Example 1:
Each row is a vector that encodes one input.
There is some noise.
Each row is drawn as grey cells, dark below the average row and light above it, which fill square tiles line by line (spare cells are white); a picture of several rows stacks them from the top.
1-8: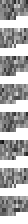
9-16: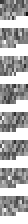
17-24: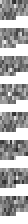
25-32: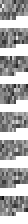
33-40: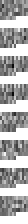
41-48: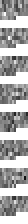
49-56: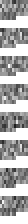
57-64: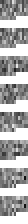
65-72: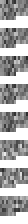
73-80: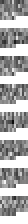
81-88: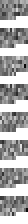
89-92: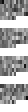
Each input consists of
either a point on a 6-point line, or a node of an 8-node tree, or a node of a 9-node tree.
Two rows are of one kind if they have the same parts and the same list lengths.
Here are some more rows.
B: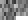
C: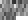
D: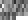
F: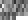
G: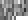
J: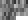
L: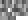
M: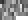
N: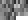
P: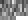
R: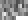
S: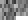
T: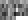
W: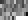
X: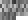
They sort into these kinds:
B, C, D, F, J, N, S, X
G, T
L, M, P, R, W

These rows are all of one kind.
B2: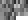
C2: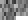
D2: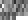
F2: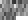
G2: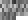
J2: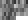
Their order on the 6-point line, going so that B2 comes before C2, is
B2, J2, C2, F2, G2, D2.
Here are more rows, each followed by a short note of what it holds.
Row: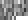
a node of an 8-node tree
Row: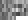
a node of an 8-node tree
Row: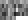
a node of an 8-node tree
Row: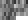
a point on a 6-point line
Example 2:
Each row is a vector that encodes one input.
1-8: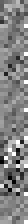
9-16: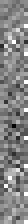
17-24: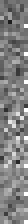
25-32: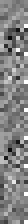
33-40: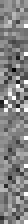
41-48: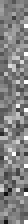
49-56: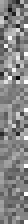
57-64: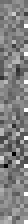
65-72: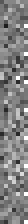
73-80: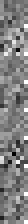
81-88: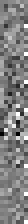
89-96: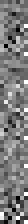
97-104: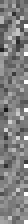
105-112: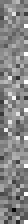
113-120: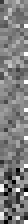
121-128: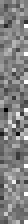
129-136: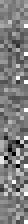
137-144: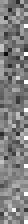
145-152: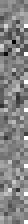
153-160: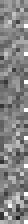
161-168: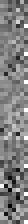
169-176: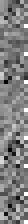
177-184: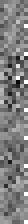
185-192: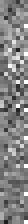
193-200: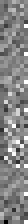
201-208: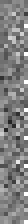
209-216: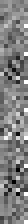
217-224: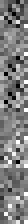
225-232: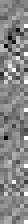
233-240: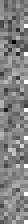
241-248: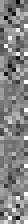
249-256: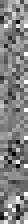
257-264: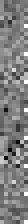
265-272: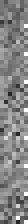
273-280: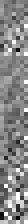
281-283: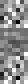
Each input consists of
either a point on a 10-point line and a true/false value, or a point on a 15-point line.
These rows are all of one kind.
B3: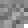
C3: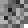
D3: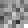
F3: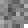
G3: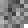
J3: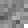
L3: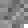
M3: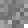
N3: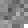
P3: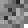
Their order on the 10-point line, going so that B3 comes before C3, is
J3, P3, D3, B3, C3, L3, N3, G3, F3, M3.
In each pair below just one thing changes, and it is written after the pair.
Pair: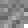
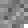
the place on the 10-point line
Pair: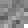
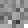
the place on the 10-point line
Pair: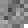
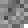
the place on the 10-point line
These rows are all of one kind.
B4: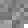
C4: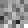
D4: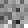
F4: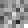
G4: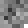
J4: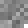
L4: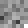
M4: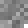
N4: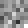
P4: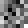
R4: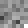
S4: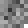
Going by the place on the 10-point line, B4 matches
G4 and S4.
